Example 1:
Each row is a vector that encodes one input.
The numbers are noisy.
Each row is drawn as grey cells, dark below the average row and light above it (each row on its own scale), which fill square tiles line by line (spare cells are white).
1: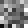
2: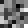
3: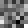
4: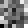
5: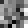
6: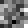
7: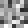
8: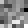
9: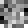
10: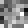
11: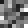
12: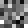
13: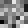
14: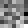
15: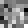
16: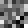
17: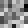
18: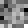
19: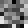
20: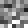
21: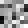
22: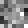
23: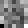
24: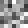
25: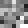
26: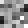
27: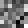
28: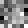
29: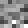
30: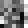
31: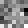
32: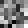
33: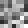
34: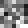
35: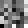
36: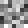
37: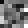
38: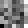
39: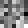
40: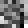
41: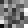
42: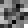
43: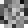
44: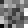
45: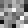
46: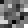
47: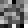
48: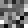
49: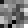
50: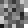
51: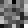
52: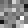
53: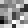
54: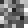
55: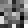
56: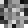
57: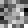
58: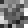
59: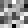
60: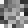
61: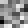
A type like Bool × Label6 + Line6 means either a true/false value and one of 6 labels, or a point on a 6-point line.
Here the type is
Bool × Line8.
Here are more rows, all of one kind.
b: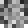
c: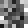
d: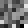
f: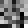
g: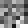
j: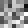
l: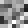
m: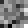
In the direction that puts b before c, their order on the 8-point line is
b, d, f, l, c, j, m, g.
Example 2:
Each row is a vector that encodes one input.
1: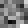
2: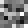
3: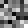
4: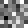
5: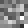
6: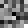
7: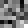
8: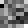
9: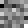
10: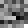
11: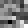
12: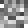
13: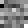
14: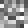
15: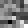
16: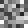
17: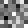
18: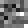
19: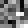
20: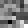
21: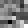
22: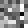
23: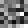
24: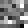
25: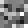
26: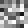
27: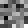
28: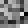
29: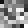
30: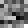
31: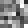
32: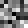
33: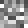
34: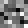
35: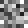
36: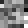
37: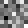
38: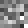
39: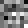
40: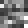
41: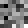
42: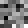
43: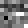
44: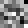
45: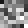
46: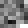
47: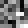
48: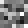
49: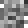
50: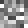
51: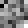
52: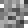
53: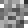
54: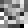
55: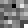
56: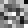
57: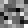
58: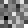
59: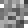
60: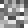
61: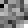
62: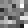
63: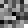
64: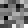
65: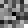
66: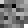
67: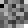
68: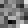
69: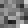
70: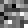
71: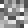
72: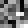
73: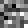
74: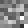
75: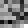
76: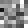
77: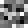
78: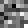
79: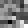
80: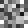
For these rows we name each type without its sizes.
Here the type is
(Bool × Bool × Bool + Unit) × Line.
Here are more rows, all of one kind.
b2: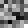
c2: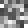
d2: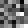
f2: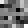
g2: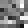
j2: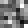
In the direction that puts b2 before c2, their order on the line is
b2, d2, f2, j2, g2, c2.
